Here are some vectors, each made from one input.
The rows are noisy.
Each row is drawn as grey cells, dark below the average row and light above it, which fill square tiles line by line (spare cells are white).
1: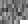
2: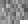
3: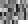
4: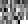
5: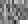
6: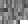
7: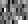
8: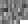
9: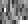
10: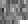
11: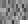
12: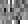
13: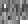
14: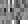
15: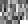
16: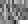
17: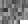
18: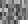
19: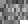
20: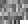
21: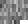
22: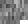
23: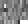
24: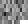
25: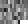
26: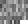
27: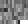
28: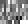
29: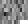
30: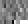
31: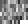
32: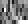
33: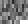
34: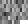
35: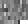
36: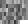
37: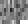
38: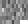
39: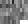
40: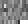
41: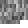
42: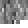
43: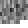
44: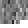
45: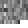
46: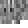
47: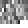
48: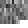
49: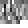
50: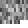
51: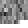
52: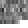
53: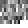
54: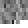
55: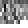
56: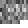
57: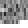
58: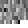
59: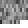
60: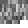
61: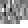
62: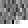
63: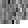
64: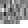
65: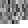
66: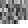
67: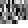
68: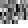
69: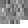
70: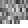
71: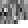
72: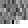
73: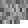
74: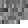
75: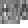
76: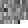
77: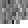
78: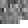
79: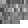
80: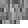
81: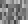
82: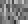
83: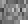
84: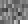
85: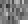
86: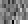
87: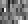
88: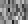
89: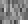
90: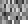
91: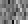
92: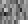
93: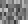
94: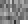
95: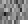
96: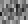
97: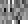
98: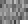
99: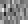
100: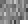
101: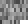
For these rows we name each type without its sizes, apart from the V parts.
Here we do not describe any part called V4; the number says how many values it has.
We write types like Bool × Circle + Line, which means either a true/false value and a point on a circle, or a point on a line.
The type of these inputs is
(Bool × Circle + Unit) × V4.
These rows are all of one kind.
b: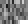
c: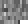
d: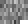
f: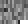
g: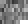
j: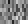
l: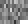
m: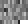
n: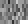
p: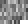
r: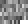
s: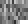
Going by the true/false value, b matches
f and g.
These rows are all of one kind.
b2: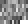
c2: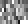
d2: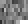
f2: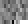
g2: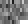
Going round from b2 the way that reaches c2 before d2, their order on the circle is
b2, c2, g2, d2, f2.
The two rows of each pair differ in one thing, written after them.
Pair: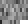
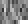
the place on the circle
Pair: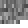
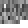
the true/false value
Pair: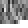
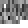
the value of V4
